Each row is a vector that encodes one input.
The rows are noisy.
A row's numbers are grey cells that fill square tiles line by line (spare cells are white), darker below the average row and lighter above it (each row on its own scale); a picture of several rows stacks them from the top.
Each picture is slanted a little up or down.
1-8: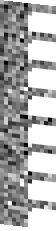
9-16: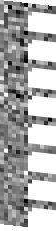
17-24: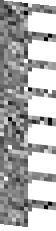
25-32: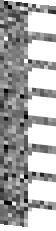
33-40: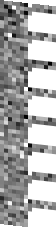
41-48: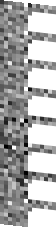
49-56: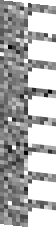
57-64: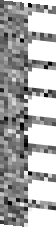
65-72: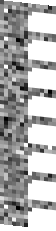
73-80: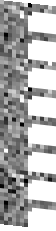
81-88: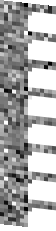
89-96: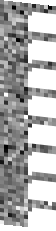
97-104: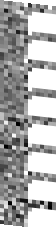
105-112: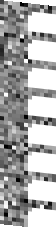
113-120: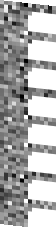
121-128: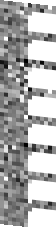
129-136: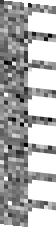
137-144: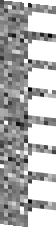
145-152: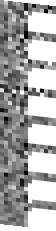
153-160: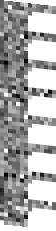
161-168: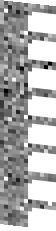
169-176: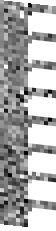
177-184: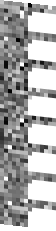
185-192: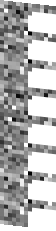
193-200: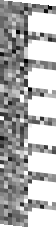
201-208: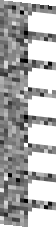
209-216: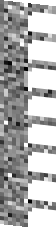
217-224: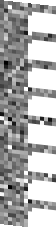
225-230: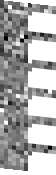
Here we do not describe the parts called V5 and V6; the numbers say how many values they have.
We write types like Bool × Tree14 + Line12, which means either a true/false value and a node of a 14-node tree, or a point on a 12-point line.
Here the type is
(Tree11 + V5) × V6 + Tree12.
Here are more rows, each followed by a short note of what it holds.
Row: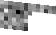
a node of an 11-node tree and a value of V6
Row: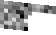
a node of an 11-node tree and a value of V6
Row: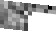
a node of an 11-node tree and a value of V6
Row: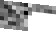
a value of V5 and a value of V6
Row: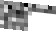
a value of V5 and a value of V6
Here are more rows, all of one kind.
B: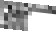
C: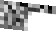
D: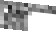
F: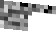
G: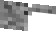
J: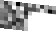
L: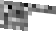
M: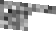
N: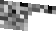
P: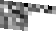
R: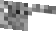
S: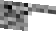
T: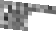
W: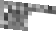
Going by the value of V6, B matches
D, M, T and W.
